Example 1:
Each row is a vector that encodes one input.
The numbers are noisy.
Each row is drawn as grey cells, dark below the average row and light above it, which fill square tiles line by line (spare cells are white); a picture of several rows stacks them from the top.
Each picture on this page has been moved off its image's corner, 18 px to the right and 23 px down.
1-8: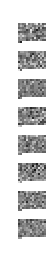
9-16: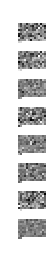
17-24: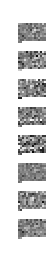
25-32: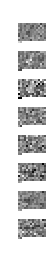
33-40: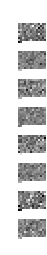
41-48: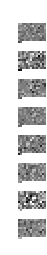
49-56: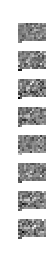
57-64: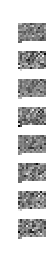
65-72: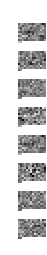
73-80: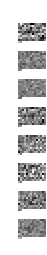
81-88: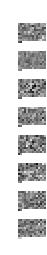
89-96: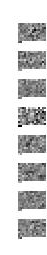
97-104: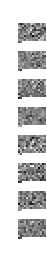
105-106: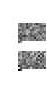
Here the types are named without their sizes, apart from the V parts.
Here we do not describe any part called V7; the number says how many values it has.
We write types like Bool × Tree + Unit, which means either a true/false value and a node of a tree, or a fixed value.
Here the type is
Bool × (Line + V7).
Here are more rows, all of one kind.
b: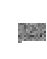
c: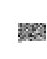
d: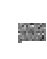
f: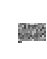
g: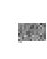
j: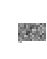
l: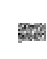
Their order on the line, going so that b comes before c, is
b, d, j, l, c, f, g.
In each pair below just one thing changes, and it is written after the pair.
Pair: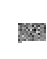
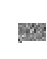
the value of V7
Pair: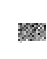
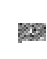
the value of V7
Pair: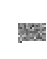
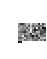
the value of V7
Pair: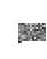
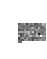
the true/false value
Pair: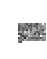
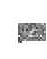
the value of V7
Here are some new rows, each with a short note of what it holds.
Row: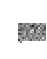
a true/false value and a value of V7
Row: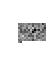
a true/false value and a value of V7
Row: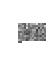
a point on a line and a true/false value
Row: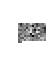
a true/false value and a value of V7
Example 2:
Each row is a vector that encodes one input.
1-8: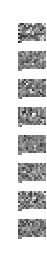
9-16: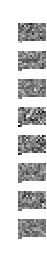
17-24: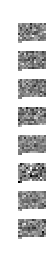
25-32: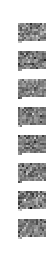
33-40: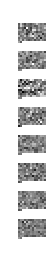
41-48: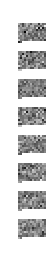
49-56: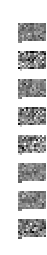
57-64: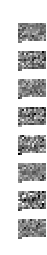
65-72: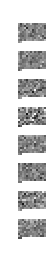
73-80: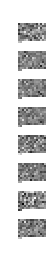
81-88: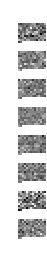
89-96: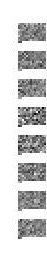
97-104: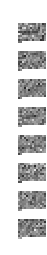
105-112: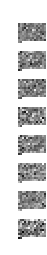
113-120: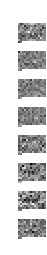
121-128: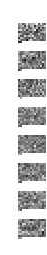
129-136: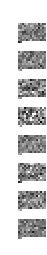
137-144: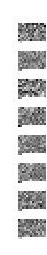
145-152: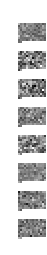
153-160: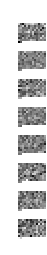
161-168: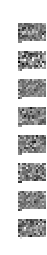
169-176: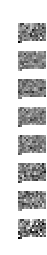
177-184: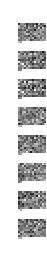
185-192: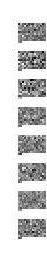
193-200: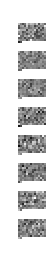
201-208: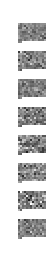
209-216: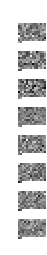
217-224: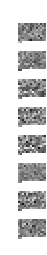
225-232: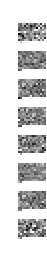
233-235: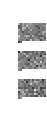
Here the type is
(Bool × Bool × Bool + Unit) × Line8 + Line16.
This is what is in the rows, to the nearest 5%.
About 50% of them hold a point on an 8-point line, together with either a fixed value, or three true/false values. The rest hold a point on a 16-point line.
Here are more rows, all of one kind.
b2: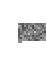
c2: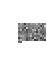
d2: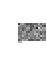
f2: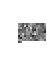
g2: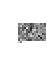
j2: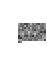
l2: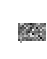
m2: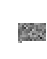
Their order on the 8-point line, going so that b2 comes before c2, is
g2, d2, b2, m2, l2, c2, j2, f2.
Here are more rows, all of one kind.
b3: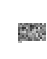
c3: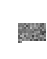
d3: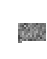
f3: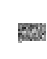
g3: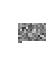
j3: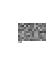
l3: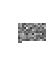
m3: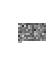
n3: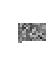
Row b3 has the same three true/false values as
j3, l3 and m3.
